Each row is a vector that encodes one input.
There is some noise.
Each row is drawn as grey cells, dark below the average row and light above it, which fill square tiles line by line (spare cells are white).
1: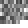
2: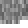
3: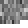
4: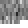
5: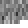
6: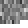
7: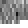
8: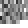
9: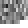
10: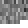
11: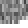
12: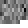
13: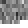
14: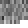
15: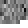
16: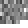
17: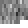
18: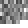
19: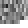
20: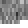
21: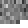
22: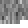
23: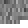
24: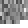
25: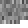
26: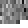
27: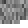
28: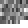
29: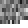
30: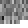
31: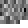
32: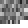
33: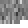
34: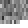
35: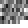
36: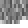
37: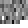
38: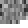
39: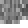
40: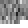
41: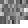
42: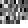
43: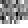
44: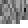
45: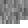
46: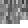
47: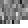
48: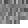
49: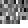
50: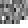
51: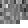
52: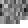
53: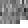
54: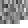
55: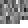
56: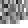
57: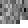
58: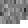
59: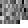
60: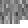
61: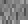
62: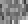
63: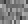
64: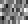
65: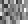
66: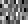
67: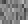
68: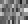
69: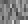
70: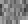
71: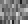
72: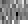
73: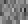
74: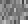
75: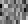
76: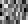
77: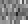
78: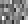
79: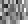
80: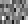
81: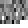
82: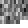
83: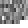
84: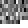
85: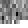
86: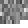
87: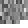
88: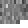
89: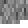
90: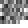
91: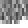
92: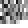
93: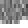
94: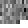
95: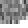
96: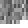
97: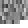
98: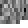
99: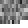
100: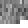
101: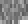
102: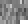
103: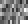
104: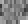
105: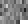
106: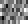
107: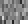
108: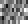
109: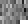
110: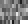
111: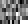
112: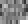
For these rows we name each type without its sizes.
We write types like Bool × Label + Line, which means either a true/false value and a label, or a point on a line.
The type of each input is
Bool × Tree + Line.
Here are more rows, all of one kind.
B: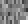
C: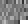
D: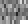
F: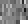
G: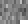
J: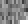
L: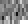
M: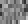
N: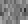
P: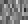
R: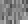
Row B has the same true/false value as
C, J, P and R.
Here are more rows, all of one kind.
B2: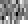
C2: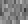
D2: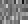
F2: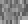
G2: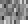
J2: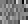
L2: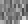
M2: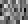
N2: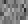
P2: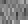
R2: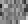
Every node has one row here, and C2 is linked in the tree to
B2, F2 and P2.
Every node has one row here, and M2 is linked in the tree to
P2.
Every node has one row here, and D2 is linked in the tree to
B2.
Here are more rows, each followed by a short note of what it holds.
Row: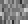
a point on a line
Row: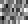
a point on a line
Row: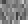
a node of a tree and a true/false value
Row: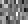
a node of a tree and a true/false value
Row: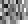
a point on a line
